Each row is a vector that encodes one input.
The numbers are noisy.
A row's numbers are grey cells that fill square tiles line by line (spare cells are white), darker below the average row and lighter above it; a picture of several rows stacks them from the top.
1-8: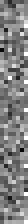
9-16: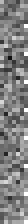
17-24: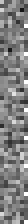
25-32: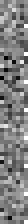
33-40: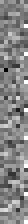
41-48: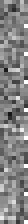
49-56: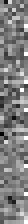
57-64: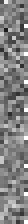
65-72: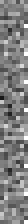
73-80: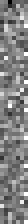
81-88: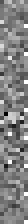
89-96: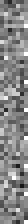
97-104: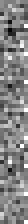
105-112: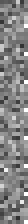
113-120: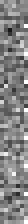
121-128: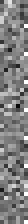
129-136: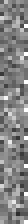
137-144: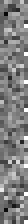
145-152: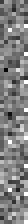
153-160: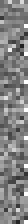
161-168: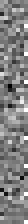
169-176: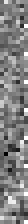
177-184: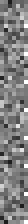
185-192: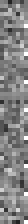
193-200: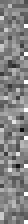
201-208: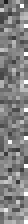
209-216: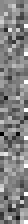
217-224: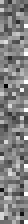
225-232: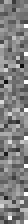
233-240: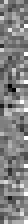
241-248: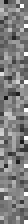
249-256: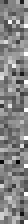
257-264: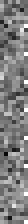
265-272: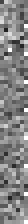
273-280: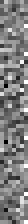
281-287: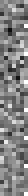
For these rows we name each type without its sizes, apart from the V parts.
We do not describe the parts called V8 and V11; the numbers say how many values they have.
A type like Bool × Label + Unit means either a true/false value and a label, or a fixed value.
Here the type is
Label × V8 + List(Line) × V11.
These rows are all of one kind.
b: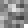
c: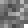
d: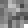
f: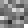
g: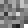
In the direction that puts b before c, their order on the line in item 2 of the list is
d, b, f, c, g.
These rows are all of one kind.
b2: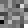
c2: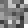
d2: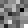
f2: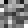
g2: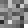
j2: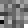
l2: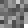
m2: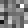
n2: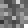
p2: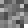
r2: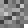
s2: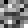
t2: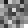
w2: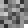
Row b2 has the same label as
g2, p2 and r2.
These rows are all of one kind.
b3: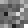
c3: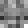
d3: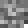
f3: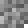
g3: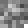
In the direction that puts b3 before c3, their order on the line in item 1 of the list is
b3, c3, d3, g3, f3.
